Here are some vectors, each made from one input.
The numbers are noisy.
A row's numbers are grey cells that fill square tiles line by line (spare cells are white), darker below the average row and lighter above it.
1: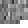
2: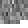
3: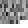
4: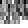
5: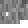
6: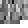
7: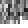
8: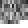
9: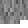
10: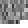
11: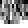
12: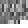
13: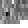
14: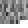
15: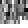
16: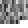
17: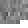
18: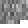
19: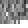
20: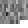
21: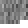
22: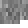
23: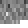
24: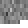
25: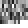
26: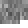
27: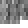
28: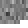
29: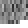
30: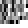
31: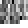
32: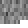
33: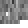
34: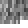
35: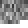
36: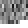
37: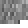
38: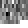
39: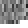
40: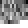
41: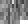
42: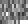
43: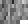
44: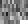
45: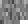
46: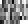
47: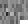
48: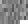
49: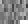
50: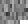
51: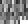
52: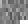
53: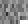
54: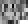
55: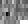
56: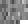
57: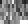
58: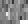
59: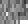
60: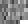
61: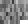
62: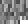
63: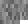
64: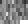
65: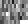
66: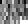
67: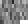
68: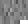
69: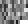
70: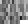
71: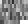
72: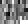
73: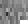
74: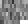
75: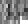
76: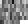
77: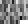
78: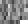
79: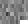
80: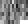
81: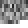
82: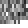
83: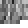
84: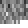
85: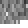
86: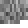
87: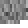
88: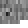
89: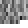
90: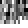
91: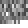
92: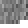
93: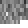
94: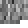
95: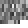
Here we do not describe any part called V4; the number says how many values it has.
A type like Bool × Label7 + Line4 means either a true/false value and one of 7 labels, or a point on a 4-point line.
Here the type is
(Bool × Bool × Bool × V4 + Line5) × Line5 × V4.
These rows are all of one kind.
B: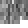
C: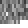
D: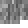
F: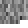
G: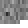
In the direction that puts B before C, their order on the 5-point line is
G, F, D, B, C.
